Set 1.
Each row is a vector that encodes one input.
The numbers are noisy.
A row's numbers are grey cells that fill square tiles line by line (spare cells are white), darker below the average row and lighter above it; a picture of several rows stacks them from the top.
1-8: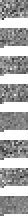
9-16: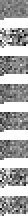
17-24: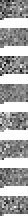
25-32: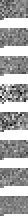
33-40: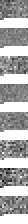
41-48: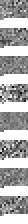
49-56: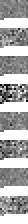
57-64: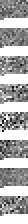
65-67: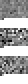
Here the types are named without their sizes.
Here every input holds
either a point on a line, or a node of a tree.
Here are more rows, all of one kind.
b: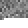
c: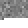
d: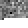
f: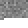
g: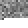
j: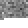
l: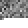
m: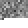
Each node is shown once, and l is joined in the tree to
b, d and f.
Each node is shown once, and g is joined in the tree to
d.
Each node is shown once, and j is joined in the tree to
b.
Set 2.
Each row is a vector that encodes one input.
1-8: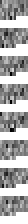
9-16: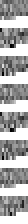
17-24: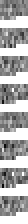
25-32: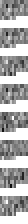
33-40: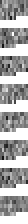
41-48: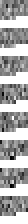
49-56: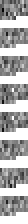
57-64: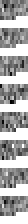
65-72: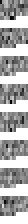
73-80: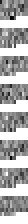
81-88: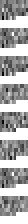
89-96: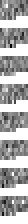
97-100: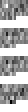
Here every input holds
either a point on a 9-point line, or a point on an 11-point line.
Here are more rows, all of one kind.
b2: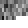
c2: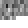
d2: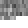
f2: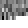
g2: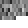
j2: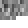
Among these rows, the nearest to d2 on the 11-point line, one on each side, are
c2 and g2.
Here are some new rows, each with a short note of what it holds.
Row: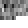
a point on an 11-point line
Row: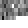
a point on an 11-point line
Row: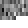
a point on an 11-point line
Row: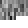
a point on a 9-point line
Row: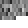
a point on an 11-point line
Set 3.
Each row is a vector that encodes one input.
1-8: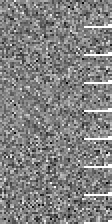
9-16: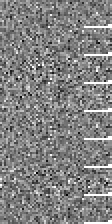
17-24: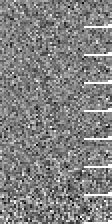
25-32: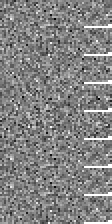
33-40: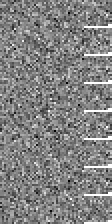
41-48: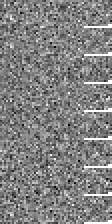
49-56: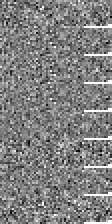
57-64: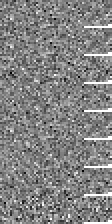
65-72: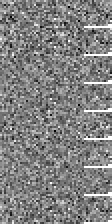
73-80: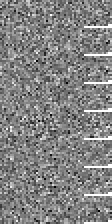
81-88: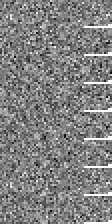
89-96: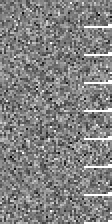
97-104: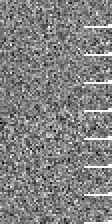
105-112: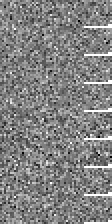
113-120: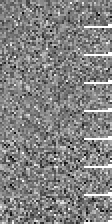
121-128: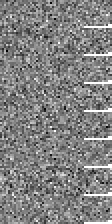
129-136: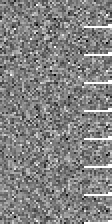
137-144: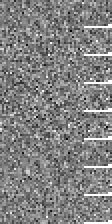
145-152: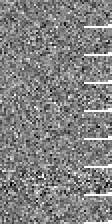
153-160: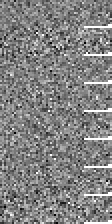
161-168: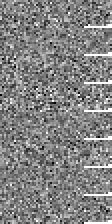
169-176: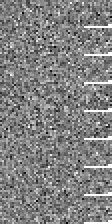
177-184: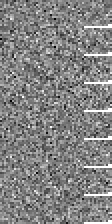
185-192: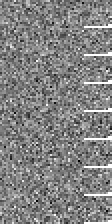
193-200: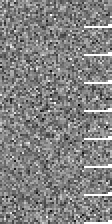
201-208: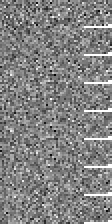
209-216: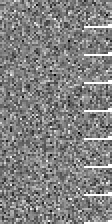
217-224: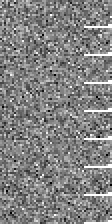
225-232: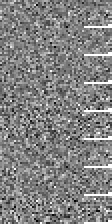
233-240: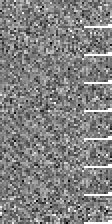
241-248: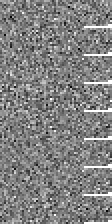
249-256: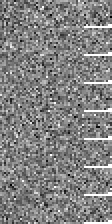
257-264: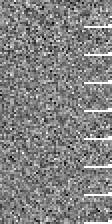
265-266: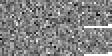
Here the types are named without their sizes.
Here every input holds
a point on a line and a true/false value.
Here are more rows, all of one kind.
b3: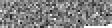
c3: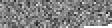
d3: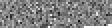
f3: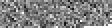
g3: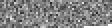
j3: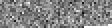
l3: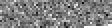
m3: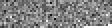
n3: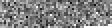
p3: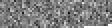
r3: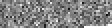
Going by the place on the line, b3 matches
c3, d3 and n3.
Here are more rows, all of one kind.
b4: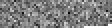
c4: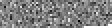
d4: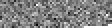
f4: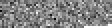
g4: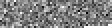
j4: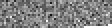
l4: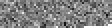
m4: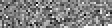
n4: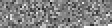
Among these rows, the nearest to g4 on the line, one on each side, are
b4 and f4.
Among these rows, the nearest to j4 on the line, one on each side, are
l4 and n4.
